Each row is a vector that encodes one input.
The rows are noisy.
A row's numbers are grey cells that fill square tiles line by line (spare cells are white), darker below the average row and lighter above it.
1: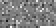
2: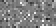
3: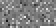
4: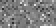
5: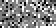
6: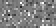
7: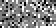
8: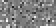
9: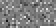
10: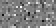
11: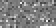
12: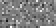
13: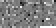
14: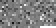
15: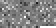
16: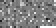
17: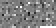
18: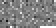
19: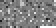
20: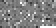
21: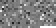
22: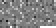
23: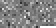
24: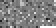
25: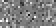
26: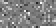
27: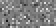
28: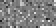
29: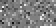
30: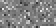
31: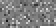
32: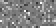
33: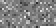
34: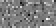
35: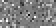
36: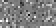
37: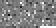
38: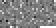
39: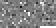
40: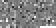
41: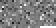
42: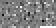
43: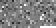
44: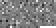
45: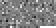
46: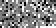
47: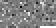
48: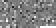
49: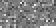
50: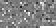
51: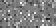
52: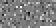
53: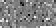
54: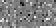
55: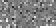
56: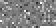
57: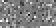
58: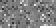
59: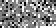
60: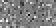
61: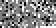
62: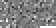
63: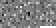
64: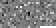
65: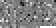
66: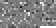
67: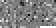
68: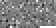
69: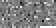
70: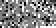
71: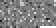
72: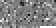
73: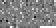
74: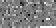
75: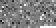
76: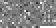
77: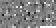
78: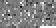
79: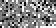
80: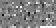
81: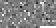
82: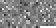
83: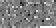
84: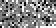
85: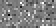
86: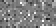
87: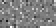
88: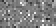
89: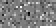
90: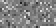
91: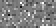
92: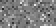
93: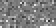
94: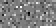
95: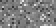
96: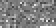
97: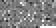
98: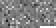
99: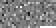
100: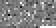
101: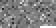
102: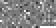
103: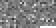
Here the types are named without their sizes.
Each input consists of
either a point on a circle and a true/false value, or a fixed value.
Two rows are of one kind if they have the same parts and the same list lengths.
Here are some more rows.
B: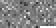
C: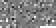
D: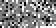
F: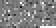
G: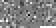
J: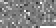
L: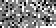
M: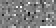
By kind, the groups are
B, C, F, G, J, M
D, L

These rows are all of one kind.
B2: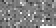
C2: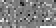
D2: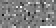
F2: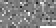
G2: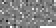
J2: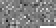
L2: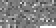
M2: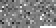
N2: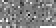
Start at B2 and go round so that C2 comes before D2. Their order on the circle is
B2, L2, F2, N2, C2, J2, D2, G2, M2.
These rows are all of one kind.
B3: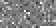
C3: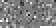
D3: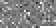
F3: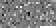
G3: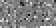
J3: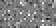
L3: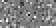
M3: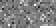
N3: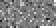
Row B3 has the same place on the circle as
C3, D3 and L3.
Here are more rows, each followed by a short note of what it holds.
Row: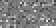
a point on a circle and a true/false value
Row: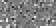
a point on a circle and a true/false value
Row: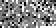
a fixed value
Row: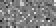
a point on a circle and a true/false value
